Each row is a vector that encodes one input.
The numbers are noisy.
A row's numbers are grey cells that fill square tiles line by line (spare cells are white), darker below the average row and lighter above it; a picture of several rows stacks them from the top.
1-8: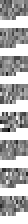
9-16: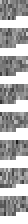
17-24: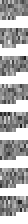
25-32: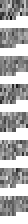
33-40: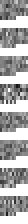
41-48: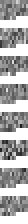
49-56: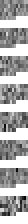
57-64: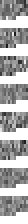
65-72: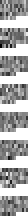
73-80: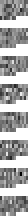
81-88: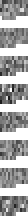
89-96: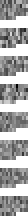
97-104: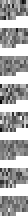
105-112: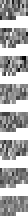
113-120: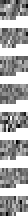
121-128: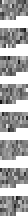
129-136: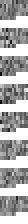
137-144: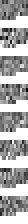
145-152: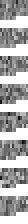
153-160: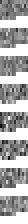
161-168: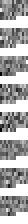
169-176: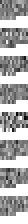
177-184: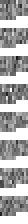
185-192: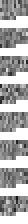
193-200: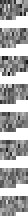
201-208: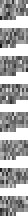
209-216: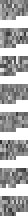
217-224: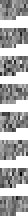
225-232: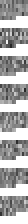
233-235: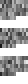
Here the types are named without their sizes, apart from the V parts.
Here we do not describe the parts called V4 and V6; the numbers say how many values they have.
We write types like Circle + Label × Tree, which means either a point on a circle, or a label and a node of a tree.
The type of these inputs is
((Line + V6) × V4 + Tree) × Tree.
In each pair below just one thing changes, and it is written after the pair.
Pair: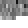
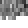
the node of the tree
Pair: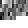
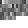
the place on the line
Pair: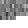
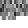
the node of the tree
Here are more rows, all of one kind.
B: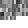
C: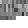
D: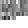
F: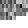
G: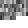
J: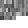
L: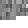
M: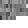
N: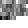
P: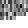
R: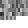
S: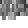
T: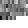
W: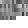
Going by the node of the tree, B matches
C, R and W.
